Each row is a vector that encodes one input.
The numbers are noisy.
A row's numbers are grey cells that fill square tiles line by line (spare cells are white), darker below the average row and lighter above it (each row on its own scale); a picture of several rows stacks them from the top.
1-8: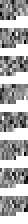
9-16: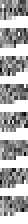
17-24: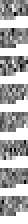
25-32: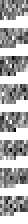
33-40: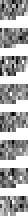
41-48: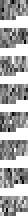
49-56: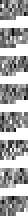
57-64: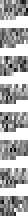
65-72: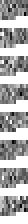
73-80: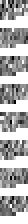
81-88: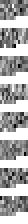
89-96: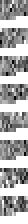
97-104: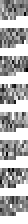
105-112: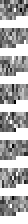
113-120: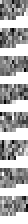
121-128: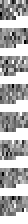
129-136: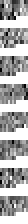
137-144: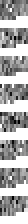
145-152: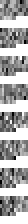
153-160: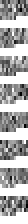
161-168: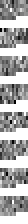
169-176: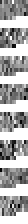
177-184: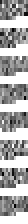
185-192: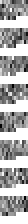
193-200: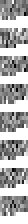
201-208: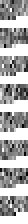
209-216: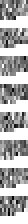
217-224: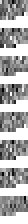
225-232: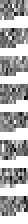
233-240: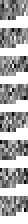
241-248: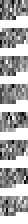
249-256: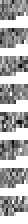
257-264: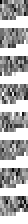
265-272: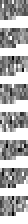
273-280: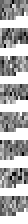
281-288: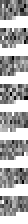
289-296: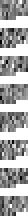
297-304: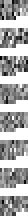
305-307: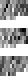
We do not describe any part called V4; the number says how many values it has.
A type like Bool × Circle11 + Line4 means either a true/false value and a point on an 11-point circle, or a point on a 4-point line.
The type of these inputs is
(Label6 × V4 + Label9) × Label9 × Label9 + Line5.
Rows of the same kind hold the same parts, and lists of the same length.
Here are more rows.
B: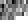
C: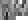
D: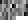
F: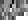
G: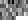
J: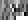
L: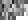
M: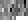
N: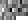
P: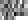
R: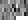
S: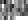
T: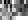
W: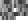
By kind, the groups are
B, F, G, L
C, P
D, J, M, N, R, S, T, W

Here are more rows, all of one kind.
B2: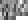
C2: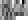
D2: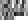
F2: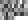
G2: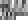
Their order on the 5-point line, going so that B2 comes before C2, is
B2, F2, D2, C2, G2.
